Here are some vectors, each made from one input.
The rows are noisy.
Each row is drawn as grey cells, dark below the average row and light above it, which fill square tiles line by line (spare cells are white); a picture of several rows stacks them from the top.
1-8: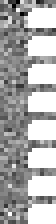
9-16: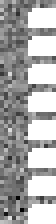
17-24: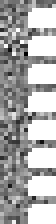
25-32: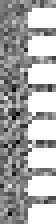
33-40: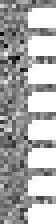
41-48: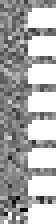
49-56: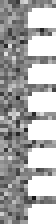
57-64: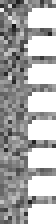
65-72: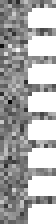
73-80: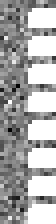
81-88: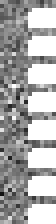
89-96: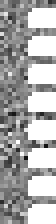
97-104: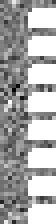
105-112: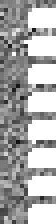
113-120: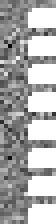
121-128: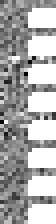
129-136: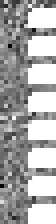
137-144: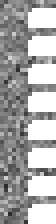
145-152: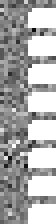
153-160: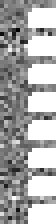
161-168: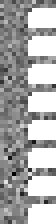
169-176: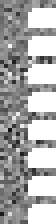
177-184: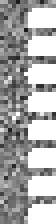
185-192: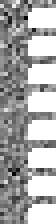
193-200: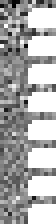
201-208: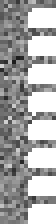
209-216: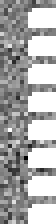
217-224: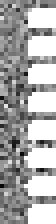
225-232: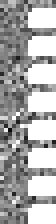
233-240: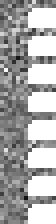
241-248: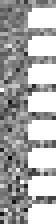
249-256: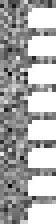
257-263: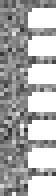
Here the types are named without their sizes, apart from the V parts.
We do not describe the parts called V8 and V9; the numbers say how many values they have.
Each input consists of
a label and a value of V9, together with either a point on a line, or a value of V8.
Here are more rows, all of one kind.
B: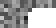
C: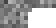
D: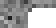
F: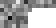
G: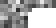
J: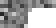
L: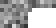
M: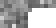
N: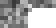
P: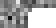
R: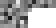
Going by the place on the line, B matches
D, L and P.
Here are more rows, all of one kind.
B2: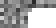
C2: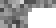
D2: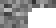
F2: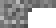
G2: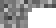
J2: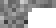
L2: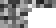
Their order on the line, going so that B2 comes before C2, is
F2, B2, C2, G2, D2, L2, J2.
